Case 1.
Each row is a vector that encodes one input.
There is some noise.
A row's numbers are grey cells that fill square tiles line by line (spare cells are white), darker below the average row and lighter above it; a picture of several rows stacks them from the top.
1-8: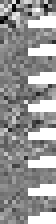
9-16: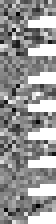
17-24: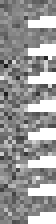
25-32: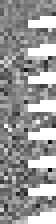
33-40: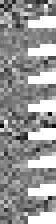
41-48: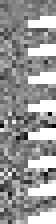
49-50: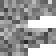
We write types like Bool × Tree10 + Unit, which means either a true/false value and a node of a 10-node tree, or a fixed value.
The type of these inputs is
List2(Line4).
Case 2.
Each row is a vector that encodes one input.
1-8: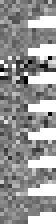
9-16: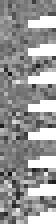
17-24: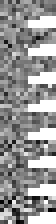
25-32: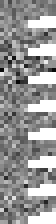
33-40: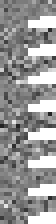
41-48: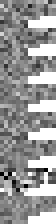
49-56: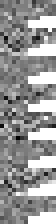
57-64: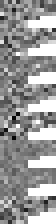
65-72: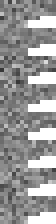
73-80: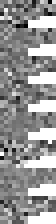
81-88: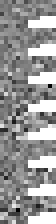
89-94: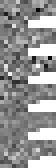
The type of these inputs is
Line4 + Line7.
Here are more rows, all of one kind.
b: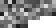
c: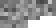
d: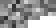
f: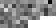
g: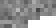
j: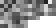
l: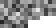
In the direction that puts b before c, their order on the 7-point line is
g, f, j, d, l, b, c.
